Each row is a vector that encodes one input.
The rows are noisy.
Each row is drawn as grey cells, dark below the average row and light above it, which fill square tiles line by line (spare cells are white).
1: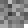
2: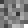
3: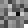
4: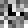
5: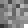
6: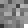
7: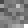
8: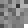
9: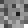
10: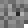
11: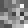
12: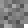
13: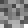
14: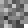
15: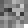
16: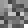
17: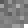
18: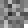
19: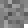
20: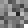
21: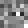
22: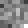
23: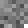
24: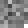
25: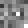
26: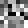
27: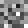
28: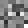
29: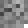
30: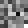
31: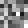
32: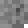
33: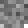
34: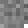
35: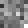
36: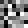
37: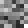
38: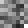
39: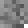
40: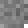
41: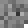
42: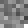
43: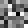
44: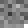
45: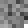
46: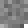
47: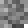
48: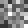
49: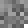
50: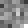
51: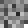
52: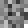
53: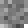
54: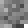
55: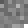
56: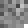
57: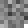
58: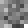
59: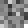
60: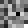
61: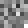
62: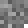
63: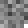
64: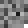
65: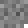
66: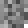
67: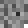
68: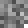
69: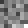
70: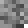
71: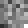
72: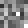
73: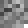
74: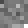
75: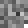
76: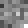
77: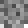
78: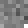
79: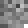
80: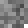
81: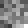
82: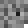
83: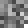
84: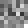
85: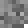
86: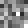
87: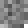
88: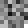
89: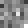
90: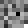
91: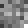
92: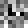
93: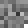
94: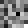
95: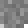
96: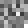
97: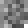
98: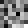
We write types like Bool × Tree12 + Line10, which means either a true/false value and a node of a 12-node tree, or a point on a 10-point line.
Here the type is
Line4 × (Tree7 + Unit) + Line5.
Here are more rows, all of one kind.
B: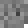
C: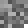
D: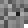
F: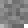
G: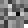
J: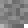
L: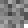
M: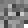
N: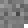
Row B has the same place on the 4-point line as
F, J and L.
